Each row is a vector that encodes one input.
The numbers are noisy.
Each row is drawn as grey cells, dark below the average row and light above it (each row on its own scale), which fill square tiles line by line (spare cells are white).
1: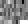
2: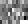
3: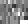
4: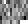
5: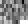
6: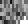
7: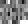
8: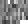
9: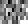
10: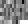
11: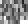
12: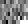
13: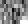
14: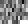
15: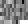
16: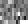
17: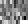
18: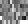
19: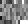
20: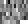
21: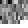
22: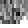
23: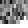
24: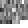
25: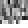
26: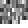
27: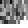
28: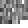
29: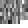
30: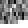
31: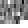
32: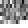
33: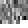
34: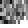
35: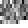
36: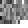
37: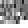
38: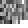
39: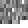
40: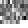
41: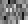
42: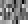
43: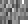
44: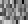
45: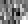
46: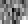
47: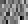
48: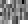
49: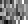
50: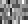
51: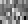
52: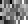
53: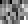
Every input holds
either a fixed value, or a node of a 7-node tree and three true/false values.
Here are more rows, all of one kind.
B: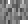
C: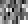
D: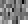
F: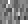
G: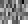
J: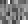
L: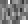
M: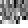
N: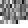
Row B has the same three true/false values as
C, D and N.
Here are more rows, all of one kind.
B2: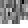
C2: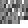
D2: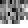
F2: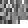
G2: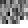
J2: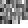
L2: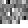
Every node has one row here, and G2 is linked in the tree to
J2.
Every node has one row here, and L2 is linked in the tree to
D2.
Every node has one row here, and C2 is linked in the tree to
F2.
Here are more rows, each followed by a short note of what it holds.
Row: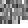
a node of a 7-node tree and three true/false values
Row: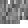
a node of a 7-node tree and three true/false values
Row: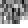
a fixed value
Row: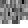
a node of a 7-node tree and three true/false values
